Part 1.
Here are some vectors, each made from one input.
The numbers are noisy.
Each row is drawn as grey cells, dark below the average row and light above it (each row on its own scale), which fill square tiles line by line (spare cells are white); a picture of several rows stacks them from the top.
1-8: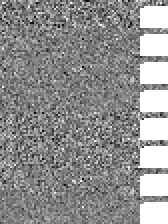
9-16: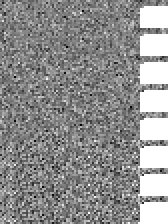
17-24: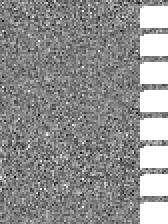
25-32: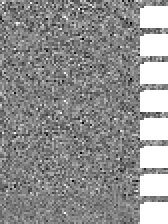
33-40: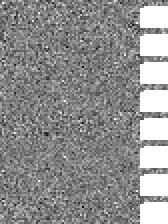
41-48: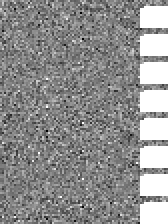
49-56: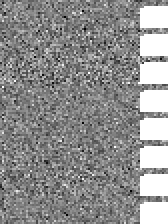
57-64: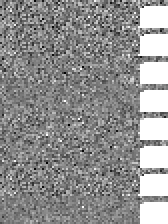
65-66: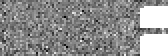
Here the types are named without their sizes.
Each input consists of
a list of points on a line.
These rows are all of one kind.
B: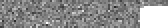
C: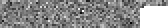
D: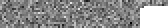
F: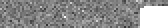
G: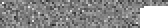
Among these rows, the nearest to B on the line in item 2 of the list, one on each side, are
F and G.
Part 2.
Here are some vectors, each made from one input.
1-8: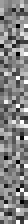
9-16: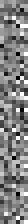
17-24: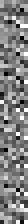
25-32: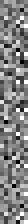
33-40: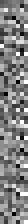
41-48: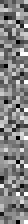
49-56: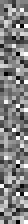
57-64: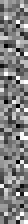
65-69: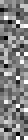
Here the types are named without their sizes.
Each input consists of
a point on each of two lines and a true/false value.
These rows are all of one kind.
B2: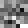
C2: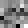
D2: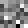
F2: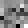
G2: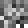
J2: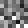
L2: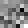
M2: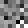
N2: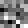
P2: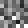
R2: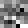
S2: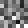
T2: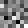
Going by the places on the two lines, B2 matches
J2, P2, R2 and S2.
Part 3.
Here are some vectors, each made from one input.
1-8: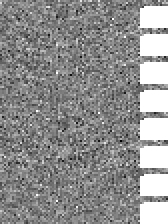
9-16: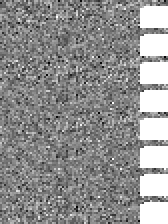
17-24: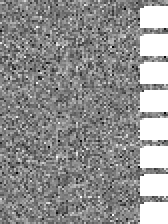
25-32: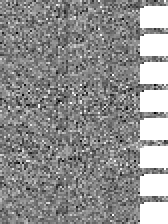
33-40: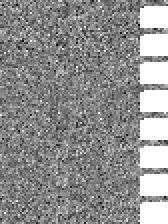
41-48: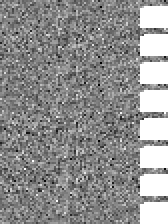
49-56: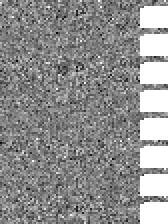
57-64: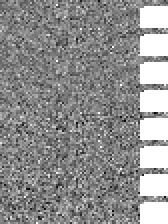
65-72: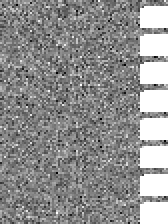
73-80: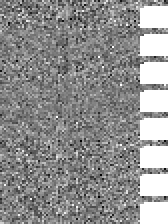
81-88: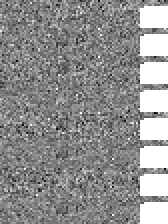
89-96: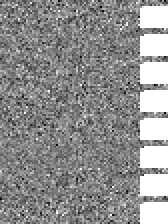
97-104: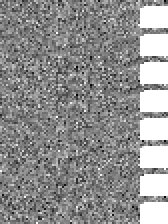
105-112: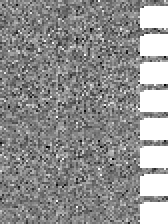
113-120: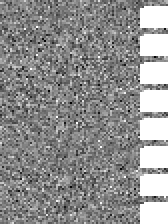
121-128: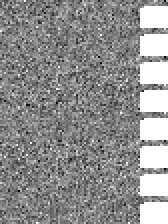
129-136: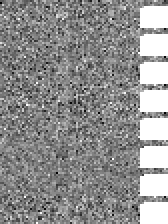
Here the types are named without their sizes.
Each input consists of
a true/false value, together with either a point on a circle, or a fixed value.
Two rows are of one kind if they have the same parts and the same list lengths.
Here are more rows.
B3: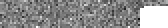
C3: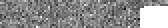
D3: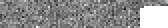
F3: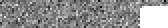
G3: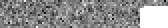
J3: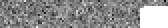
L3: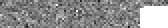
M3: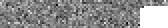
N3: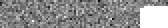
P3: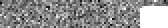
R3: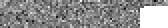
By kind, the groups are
B3, C3, D3, G3, J3
F3, L3, M3, N3, P3, R3

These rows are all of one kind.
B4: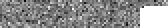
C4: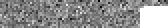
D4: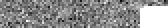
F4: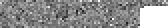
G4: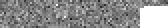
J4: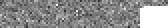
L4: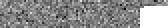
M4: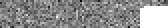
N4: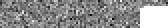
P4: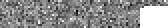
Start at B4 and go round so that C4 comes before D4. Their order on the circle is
B4, C4, L4, F4, D4, M4, J4, P4, N4, G4.
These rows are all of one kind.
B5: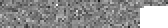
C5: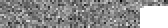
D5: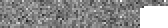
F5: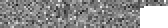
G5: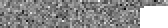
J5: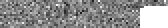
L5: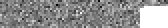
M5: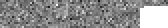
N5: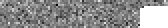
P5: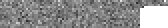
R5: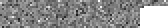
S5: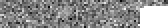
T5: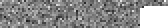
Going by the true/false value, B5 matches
C5, L5, M5 and S5.
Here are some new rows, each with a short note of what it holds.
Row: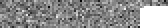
a point on a circle and a true/false value
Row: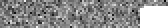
a true/false value
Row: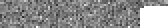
a true/false value
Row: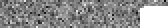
a true/false value
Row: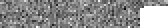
a true/false value
